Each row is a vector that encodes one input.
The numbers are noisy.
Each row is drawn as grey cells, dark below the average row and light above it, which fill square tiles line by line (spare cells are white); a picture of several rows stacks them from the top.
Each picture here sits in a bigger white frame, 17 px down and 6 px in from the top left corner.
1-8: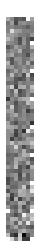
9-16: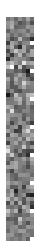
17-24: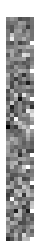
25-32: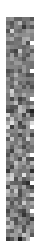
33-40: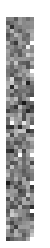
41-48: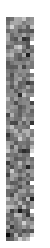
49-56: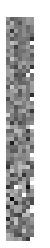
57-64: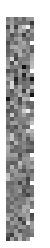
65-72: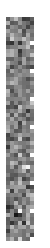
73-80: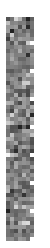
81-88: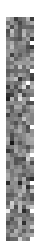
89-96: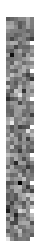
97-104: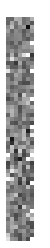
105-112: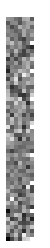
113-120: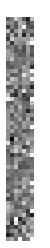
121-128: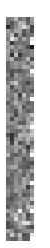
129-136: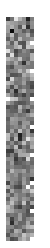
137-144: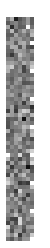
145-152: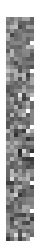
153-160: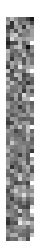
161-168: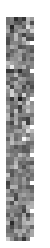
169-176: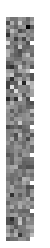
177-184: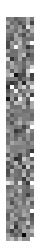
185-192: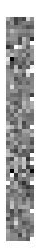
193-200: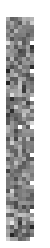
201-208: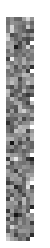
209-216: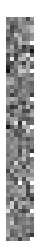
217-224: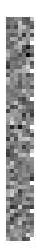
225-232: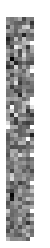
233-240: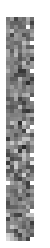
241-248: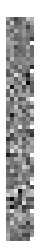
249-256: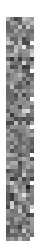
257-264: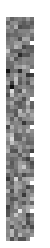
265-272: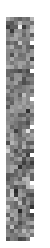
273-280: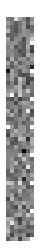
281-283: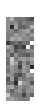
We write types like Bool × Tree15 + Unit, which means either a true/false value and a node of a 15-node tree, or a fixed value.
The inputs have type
Label5 × (Label5 + Line12).
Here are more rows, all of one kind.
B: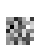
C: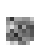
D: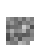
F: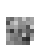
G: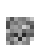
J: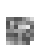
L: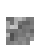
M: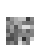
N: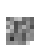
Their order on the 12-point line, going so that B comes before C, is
B, D, N, J, C, G, L, M, F.
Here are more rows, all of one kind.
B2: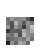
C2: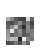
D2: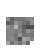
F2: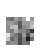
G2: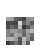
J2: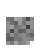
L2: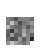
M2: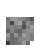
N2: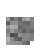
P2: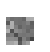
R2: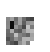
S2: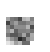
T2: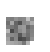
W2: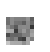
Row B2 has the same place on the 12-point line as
G2, M2 and R2.
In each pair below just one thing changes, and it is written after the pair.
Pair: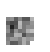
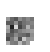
the place on the 12-point line
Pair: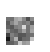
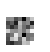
the label
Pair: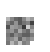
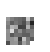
the label
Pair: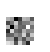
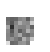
the place on the 12-point line
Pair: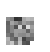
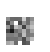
the place on the 12-point line
